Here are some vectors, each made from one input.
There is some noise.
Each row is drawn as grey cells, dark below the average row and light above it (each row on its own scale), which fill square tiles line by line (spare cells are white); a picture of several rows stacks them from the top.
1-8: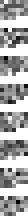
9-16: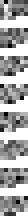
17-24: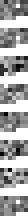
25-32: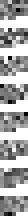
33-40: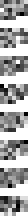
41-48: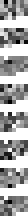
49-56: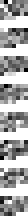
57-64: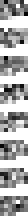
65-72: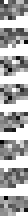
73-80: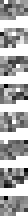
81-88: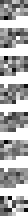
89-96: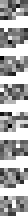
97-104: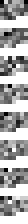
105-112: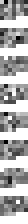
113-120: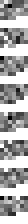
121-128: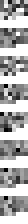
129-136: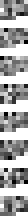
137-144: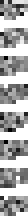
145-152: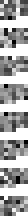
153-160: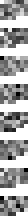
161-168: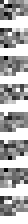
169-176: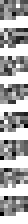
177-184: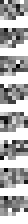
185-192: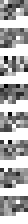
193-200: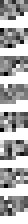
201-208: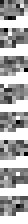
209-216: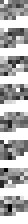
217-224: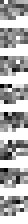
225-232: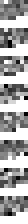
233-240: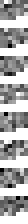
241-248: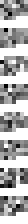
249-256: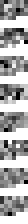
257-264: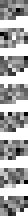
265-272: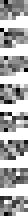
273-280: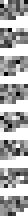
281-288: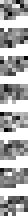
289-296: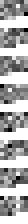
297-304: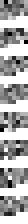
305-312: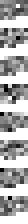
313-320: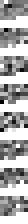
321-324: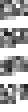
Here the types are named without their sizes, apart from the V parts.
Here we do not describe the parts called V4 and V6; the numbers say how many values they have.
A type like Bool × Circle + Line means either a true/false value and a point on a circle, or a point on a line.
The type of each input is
Bool × Bool × Bool × (Circle + V4) + V6.
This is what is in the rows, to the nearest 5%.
About 90% of them hold three true/false values, together with either a point on a circle, or a value of V4. The rest hold a value of V6.
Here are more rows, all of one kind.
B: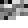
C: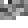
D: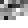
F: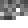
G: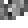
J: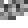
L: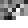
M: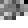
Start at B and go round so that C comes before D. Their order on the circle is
B, G, C, M, J, D, L, F.
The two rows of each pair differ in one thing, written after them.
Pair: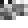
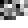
the place on the circle
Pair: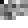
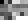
the place on the circle
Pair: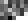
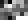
the place on the circle
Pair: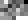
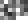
the place on the circle
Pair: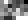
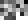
the place on the circle
